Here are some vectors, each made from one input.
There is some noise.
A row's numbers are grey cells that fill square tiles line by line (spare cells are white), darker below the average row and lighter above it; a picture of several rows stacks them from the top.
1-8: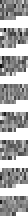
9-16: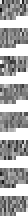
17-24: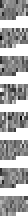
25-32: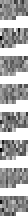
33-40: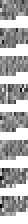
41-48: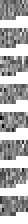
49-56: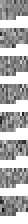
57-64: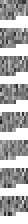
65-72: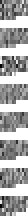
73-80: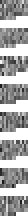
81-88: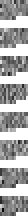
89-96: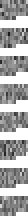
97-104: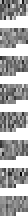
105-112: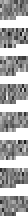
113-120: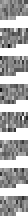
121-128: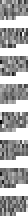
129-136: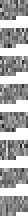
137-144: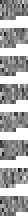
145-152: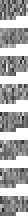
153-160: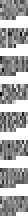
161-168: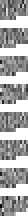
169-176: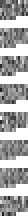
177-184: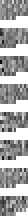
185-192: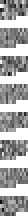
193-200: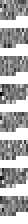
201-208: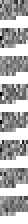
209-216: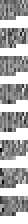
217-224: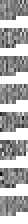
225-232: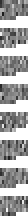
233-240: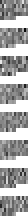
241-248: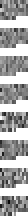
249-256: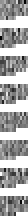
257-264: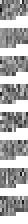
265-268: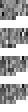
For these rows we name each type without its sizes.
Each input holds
a true/false value, together with either a point on a circle, or a point on a line.
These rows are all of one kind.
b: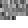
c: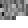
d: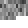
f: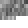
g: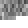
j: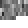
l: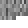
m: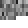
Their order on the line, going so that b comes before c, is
d, g, f, l, b, c, j, m.
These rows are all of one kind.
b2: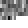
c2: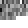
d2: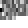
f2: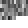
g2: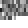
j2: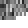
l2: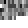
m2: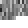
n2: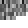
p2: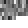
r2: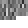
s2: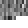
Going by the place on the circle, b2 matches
f2, p2 and s2.
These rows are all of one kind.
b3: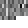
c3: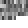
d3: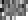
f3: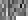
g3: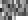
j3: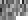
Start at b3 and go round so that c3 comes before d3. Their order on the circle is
b3, c3, g3, j3, d3, f3.
